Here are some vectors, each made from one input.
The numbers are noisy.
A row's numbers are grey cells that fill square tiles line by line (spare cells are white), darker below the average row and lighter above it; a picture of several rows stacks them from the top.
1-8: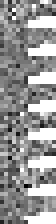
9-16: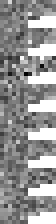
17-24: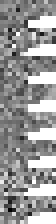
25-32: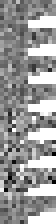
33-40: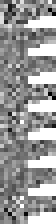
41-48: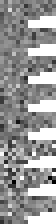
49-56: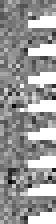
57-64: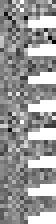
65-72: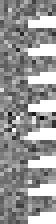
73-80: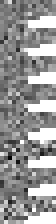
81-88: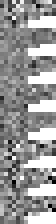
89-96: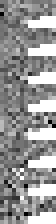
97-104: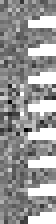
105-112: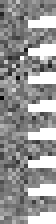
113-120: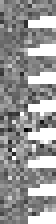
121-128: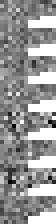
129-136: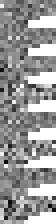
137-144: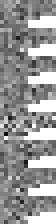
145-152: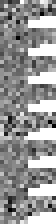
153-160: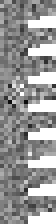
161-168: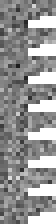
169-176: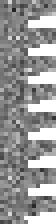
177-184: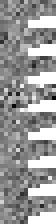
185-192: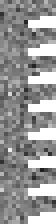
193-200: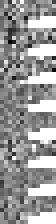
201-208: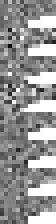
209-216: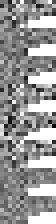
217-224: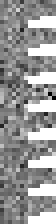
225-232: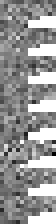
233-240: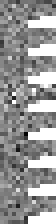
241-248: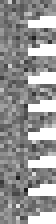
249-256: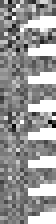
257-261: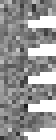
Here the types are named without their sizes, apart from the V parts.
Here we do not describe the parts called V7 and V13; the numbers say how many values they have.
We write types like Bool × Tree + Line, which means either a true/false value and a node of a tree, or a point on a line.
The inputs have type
Circle × (Line + V7) + V13.
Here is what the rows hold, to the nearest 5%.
About 75% of them hold a point on a circle, together with either a point on a line, or a value of V7. The rest hold a value of V13.
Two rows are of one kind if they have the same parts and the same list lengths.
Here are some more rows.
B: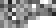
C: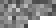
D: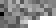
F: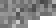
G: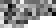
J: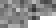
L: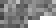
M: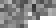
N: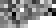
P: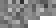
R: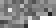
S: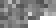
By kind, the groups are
B, G, N
C, D, R
F, J, L, M, P, S

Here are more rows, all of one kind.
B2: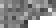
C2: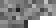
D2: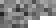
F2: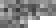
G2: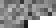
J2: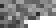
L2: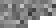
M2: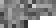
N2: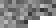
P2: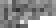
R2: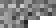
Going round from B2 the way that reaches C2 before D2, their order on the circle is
B2, P2, C2, J2, D2, M2, G2, R2, L2, N2, F2.
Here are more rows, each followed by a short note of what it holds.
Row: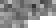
a point on a circle and a point on a line
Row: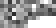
a value of V13
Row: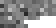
a point on a circle and a value of V7
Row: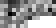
a value of V13
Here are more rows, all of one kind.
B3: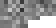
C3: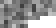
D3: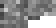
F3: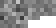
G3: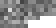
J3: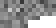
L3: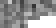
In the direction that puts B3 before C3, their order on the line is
D3, J3, B3, L3, F3, C3, G3.
